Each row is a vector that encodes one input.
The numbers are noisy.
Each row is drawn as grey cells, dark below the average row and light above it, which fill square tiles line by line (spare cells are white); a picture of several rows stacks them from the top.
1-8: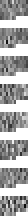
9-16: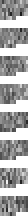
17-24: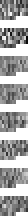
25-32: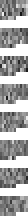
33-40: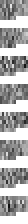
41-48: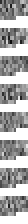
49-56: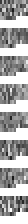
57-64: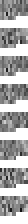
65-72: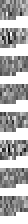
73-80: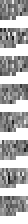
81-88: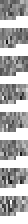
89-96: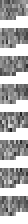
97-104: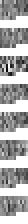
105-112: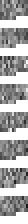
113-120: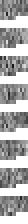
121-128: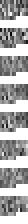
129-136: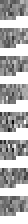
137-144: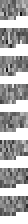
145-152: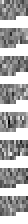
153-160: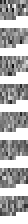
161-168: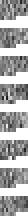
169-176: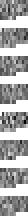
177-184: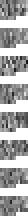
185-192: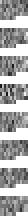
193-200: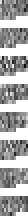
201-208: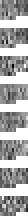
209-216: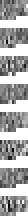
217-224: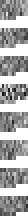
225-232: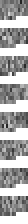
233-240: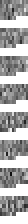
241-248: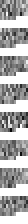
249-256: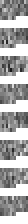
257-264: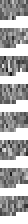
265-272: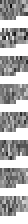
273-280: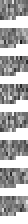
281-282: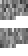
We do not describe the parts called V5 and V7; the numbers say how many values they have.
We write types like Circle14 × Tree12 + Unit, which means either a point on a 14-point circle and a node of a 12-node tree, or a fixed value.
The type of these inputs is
Bool × V5 + Circle11 + V7.
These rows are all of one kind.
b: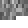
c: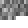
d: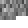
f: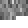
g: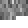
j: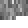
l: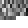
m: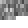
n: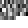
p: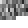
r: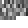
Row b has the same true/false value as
f, g and j.
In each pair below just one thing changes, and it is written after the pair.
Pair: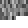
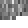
the value of V5
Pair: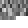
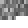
the value of V5
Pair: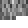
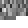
the true/false value
